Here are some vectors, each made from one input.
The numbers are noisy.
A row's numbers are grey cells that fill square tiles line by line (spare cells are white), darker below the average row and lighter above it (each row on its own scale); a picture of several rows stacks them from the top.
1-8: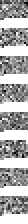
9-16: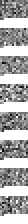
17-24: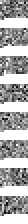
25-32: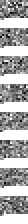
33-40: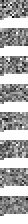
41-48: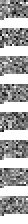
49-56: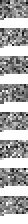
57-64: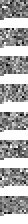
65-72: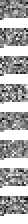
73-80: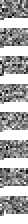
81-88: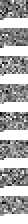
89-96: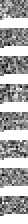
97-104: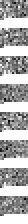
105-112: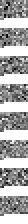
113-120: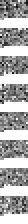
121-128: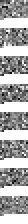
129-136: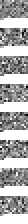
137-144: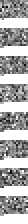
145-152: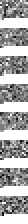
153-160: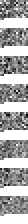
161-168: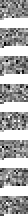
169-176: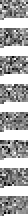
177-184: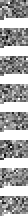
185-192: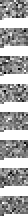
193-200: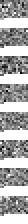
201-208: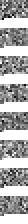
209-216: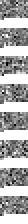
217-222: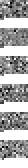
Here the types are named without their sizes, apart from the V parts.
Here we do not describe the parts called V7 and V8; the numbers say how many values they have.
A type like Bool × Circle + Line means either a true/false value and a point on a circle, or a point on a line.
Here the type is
((Circle + Unit) × Label + Unit) × V7 × V8.
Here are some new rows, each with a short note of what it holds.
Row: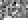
a value of V7 and a value of V8
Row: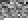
a point on a circle, a label, a value of V7 and a value of V8
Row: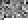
a label, a value of V7 and a value of V8
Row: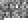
a value of V7 and a value of V8
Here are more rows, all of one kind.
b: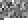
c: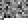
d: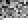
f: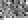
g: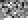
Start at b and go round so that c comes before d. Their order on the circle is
b, f, g, c, d.
